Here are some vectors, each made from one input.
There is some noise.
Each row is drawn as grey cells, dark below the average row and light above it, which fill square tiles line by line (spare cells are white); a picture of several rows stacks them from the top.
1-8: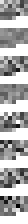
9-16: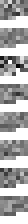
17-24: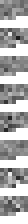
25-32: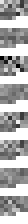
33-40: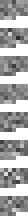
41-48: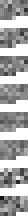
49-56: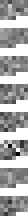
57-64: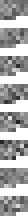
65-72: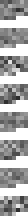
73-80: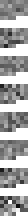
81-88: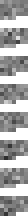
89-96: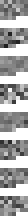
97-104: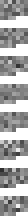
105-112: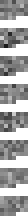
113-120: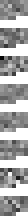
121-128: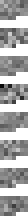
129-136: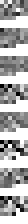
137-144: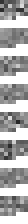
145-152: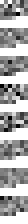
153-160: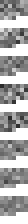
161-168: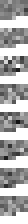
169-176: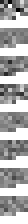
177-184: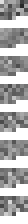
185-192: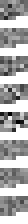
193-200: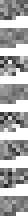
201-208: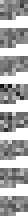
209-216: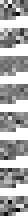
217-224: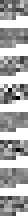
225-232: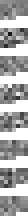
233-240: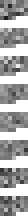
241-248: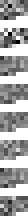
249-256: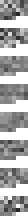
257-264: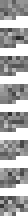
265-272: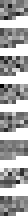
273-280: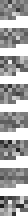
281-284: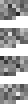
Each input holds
a point on a 4-point line, together with either a point on a 4-point line, or three true/false values.
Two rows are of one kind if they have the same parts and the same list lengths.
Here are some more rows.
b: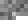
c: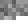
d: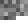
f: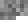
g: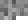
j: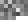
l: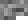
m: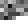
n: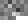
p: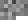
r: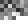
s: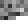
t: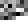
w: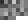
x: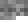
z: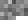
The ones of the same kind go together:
b, c, f, g, j, l, n, p, r, x, z
d, m, s, t, w

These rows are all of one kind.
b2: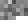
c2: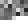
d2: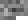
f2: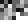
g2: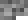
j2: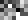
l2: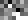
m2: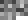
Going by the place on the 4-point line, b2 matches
d2 and j2.
